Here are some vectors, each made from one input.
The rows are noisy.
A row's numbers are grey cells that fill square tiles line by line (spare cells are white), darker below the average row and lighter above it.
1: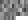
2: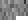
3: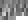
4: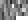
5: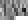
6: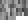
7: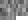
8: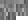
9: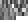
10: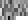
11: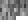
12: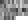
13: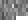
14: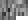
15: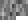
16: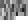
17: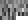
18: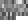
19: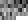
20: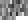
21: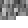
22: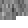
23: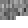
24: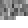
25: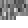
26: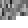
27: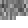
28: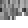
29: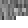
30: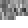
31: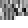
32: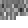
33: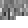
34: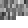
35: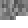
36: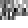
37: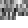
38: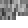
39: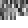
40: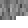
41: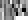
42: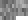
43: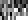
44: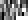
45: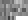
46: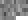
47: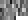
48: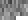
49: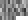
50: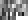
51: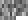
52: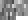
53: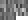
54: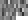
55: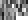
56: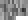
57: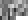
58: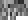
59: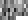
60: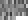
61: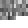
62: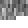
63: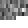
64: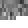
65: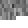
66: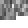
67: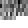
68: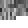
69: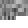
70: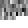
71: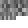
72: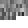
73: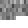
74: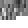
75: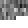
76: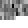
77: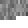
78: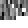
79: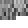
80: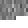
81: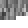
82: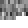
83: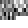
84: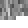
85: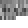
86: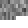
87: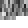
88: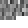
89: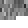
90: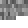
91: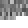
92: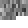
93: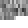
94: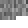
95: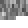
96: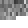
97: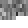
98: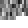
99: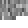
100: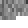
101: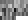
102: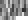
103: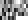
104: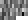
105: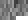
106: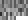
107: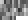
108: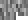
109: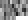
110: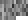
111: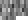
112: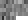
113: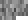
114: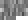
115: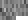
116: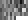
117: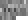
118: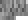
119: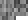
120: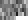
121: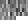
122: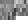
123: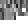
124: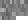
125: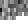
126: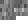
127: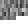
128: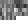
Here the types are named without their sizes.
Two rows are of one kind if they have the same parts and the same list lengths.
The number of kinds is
3.
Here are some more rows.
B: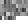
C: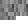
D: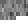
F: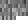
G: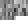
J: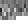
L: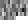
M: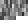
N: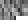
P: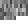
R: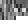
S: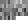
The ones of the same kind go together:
B, N
C, D, F, M, P
G, J, L, R, S

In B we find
a point on a line.
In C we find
a point on a circle and four true/false values.
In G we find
four true/false values.
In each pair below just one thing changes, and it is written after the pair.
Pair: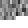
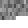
the place on the circle
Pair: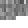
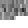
one of the four true/false values
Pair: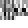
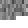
one of the four true/false values
